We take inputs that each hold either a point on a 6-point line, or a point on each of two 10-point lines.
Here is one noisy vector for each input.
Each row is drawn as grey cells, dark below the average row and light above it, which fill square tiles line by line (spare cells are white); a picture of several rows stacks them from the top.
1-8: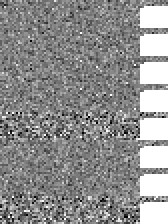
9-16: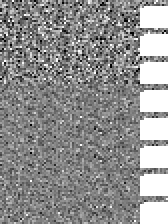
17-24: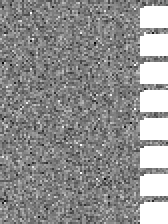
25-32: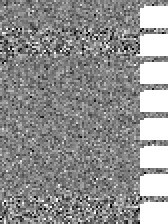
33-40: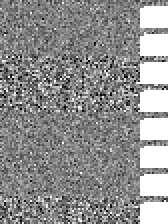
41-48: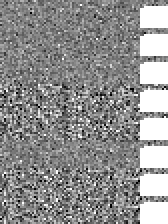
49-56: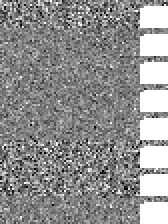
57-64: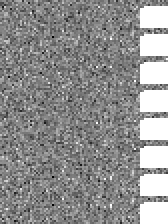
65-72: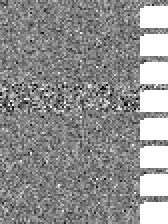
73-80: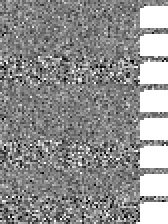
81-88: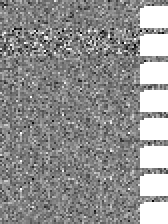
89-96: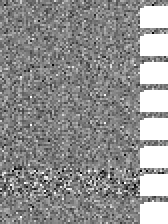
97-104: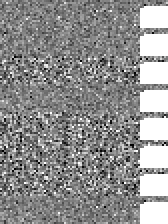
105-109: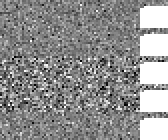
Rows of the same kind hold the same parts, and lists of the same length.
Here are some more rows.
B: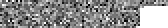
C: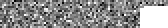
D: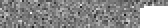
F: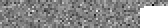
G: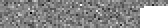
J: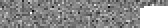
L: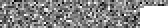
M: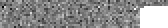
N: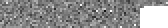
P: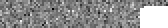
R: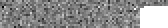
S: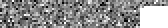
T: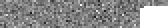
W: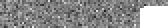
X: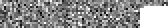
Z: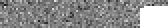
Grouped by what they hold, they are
B, C, L, S, X
D, F, G, J, M, N, P, R, T, W, Z

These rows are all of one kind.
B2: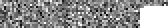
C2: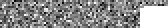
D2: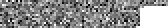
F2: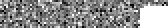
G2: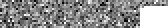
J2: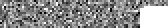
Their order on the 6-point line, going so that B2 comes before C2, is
F2, B2, J2, C2, G2, D2.
